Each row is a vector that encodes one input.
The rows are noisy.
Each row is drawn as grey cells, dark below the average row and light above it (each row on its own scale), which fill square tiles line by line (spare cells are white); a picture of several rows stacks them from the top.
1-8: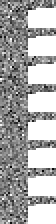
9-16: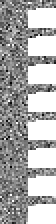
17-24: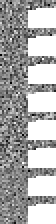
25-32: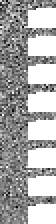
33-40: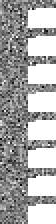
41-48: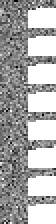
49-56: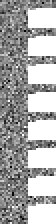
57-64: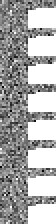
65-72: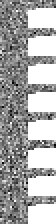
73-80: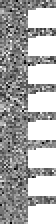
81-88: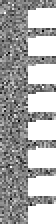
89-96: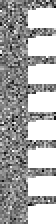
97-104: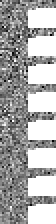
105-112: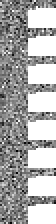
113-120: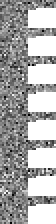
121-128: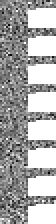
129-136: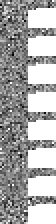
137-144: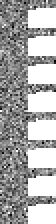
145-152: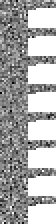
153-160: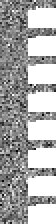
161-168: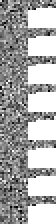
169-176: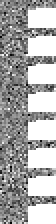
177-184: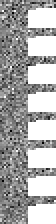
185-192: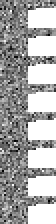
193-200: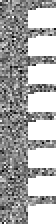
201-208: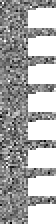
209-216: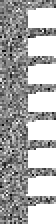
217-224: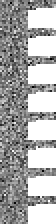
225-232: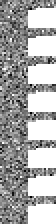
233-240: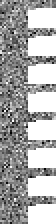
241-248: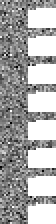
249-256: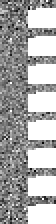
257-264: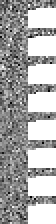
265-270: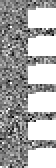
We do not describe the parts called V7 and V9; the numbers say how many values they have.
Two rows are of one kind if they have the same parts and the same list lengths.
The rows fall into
5 kinds.
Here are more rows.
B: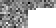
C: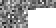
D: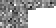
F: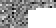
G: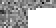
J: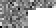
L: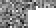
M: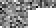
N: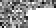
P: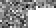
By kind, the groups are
B
C, D, J, M
F
G, N
L, P

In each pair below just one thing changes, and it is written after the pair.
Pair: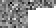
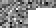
the place on the 10-point line
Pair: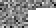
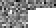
the place on the 10-point line
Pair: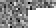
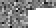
the place on the 10-point line
